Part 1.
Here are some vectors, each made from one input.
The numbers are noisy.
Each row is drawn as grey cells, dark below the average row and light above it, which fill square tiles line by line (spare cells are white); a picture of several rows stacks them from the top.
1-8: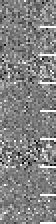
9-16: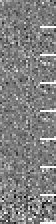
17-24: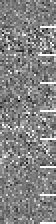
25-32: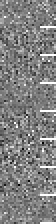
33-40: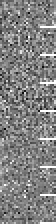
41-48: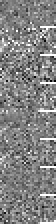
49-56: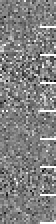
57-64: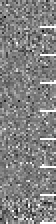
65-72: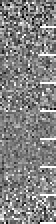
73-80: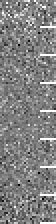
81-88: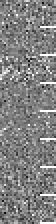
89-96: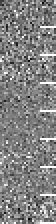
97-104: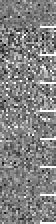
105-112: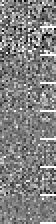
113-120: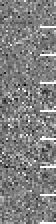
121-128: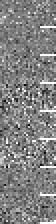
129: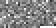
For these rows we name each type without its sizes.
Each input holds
a true/false value, together with a list of points on a line.
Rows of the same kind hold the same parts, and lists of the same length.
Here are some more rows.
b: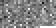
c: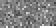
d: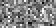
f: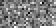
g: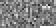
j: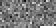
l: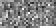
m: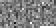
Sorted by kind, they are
b, c, d, g, l
f, j
m

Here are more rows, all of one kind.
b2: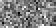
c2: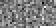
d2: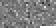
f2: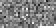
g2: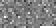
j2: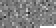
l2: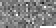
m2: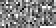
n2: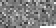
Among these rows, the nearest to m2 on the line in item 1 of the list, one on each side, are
b2 and f2.
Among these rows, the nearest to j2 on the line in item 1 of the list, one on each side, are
b2 and g2.
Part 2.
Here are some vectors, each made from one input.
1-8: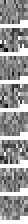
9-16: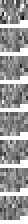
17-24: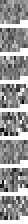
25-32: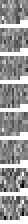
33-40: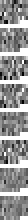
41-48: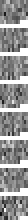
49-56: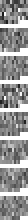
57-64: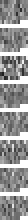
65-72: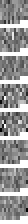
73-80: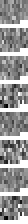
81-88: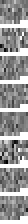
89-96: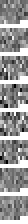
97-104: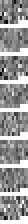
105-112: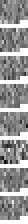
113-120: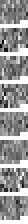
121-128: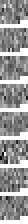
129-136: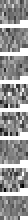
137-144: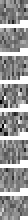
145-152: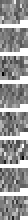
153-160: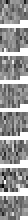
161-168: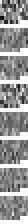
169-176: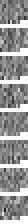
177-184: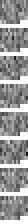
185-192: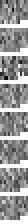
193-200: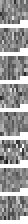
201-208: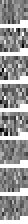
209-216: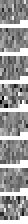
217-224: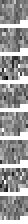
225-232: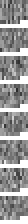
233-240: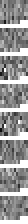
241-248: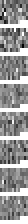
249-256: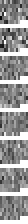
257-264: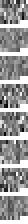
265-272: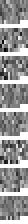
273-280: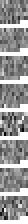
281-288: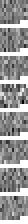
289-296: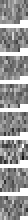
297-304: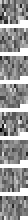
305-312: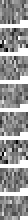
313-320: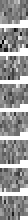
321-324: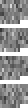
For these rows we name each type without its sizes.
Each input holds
either a point on a circle and a node of a tree, or a point on a line.
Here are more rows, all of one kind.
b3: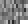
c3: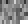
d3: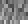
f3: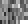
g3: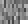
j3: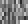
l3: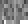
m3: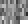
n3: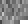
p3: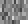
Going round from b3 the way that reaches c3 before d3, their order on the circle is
b3, p3, m3, c3, l3, d3, n3, f3, j3, g3.
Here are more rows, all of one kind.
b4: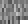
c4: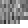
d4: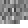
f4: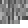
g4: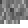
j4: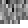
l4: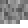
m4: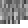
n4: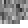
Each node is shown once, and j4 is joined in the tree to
b4 and l4.
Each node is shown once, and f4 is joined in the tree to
l4 and m4.
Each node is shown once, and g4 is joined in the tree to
n4.
